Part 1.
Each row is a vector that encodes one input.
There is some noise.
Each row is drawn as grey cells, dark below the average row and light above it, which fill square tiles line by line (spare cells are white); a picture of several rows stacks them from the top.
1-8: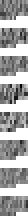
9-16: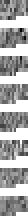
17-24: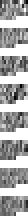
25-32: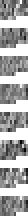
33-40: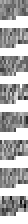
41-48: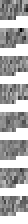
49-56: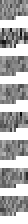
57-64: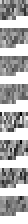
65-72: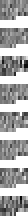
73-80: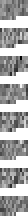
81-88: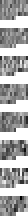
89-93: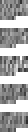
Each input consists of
a point on a 5-point line.
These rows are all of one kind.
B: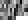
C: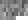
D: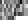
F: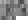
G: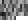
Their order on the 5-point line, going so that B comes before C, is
B, G, C, F, D.
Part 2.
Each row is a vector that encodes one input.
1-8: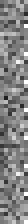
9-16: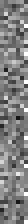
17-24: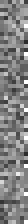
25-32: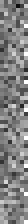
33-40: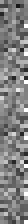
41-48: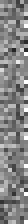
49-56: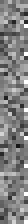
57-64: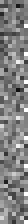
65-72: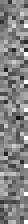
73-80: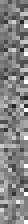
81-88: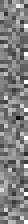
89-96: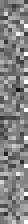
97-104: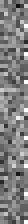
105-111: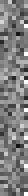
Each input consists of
four true/false values.
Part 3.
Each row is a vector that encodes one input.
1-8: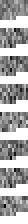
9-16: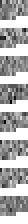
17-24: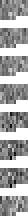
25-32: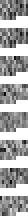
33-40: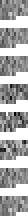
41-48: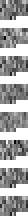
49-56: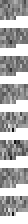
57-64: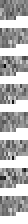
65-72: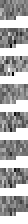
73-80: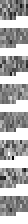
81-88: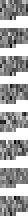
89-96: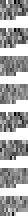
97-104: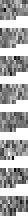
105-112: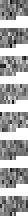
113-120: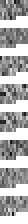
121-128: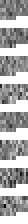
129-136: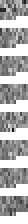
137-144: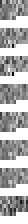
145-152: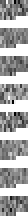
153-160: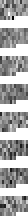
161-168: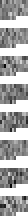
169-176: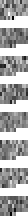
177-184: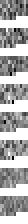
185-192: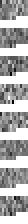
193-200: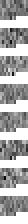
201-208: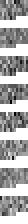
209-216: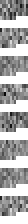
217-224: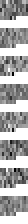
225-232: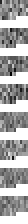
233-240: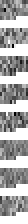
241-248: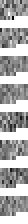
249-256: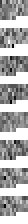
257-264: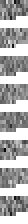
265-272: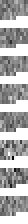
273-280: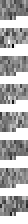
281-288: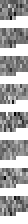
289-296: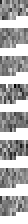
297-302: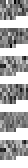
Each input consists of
a node of a 19-node tree.
